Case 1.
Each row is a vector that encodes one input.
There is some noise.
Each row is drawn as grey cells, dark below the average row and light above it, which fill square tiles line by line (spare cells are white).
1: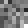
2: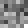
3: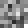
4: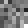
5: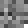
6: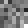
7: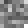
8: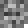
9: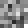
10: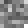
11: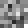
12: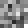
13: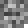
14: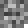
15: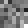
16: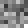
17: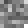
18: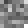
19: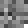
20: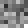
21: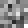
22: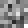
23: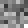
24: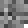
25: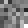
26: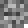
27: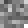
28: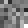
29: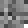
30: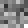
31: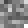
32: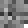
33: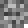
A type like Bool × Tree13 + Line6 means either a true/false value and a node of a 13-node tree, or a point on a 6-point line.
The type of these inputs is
Label6.
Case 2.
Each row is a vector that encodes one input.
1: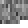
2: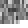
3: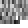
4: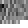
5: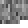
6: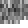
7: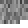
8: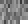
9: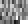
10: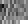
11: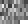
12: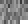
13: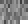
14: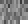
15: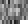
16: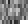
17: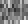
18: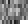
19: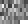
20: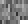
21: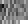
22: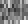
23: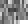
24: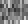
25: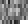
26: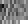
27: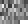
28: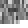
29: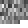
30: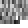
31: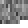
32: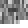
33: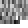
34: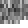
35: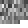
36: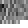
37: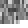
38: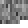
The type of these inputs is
Line8.
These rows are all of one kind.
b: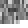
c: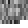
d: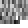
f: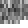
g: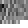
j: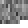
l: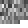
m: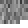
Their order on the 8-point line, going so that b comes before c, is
b, f, g, j, m, l, c, d.
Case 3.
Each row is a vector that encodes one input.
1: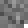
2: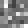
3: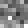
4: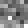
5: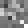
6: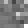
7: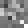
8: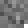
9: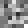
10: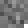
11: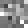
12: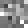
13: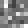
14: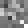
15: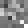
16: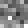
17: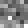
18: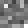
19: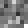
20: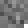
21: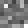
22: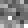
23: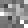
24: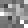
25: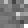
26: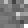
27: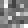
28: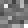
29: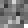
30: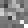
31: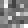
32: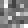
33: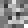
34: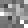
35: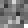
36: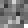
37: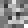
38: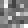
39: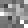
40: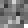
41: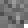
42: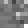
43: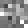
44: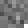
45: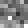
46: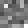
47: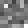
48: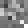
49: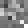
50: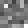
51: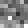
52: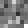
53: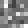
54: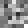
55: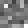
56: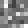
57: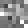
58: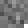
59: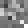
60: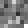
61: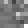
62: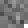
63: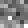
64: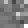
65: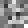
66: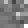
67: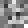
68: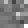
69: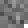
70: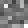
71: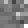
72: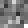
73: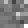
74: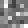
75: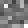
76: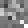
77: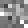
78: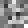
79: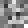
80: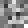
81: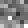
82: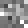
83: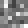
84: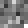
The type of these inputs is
Line3 × Line3.
